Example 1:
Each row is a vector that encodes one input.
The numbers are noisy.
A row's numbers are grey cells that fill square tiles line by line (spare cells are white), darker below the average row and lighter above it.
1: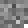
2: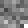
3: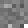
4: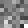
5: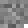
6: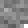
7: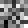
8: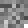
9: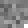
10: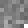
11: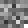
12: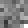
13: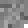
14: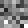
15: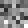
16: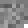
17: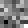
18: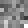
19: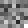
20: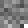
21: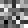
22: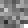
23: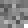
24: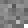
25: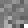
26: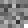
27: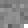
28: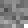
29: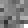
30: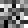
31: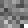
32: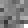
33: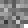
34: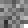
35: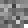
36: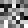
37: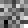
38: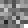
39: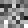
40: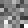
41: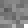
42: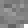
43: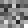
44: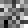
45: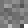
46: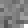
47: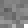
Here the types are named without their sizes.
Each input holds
a point on a line and a true/false value.
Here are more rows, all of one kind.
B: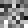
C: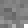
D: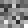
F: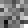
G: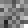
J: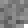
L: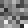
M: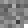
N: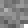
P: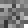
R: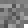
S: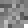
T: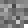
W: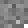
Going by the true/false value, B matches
N, S, T and W.
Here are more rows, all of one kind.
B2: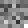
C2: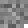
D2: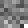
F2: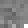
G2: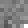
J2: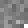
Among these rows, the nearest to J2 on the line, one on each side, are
D2 and F2.
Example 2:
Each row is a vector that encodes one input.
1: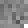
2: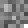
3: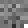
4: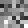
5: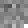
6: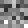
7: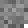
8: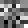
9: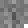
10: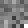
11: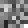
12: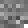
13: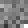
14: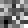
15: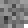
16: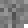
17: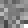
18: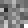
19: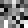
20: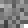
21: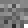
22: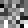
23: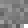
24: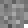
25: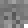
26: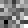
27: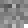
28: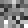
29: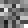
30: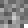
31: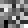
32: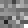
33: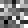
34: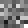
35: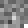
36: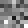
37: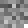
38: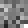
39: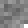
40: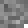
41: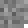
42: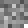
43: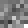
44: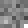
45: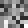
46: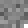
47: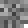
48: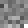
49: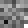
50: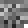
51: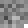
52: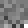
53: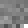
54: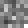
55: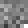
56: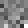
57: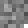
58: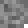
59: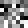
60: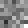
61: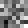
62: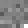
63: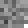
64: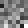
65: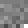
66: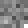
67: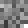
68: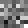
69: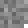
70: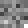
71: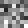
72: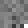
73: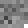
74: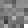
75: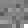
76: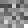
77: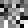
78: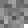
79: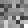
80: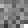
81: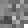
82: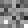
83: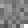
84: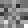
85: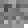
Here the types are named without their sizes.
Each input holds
a point on a line, together with either a fixed value, or three true/false values.
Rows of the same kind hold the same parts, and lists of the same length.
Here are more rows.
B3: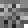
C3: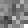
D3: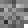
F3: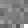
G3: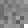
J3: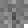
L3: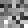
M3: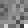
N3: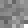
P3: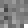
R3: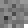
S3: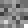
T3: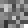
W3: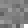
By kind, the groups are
B3, C3, D3, G3, J3, L3, M3, N3, P3, R3
F3, S3, T3, W3

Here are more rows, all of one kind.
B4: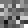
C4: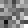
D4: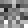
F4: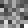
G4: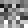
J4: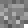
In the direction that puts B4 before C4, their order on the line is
J4, B4, C4, D4, G4, F4.
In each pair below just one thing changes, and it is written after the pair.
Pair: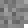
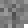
one of the three true/false values
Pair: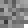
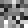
one of the three true/false values
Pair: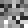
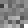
the place on the line
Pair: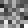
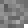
the place on the line
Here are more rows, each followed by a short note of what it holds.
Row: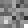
a point on a line
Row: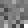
a point on a line and three true/false values
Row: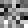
a point on a line
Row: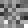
a point on a line
